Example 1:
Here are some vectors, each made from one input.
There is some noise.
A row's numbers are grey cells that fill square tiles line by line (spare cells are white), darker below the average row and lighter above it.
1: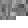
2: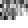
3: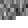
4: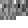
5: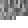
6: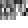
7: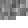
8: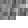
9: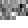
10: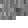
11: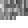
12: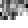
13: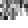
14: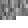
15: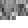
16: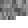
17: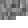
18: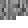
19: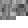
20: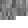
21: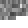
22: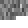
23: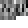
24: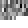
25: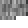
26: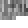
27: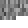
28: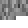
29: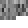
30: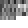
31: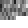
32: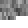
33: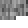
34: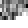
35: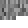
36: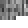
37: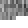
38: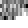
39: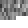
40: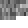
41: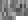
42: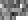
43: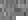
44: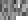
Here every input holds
a list of up to two points on a 4-point line.
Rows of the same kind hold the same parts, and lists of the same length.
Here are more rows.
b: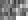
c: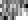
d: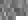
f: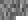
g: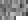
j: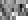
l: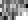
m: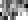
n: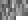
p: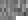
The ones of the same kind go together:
b, d, f, p
c, l, m
g, j, n

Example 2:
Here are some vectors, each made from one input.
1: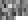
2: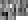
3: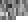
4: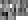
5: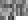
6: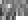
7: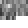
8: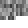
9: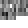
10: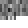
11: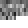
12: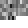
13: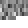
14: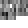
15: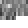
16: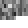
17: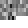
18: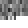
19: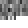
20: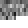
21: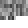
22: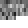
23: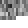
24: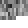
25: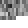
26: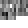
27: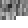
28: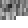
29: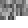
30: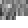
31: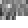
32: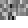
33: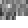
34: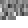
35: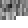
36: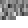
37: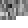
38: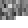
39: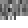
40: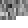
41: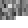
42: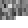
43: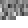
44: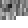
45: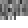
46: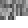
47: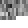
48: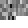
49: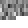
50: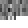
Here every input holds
one of 5 labels and a true/false value.
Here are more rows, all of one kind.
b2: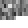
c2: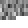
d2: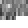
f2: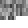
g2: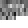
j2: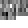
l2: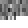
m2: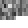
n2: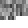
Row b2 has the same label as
f2, m2 and n2.
